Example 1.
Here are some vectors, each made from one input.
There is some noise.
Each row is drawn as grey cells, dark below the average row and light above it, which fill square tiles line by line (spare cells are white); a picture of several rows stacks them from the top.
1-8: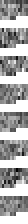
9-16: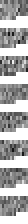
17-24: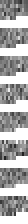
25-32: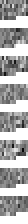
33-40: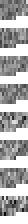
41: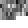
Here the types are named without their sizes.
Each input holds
a point on a line.
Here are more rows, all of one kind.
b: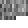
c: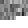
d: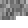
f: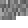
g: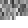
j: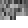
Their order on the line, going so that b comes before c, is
b, c, f, d, g, j.
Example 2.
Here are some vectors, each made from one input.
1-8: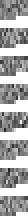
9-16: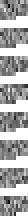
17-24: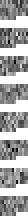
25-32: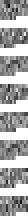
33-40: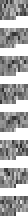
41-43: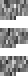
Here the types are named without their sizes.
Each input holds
a point on a line.
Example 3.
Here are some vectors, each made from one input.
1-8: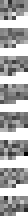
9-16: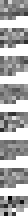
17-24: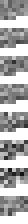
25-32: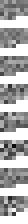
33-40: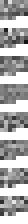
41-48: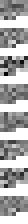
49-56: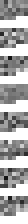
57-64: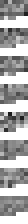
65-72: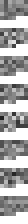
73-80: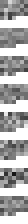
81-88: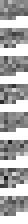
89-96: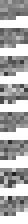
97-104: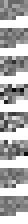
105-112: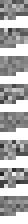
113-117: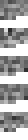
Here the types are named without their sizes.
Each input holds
a node of a tree.
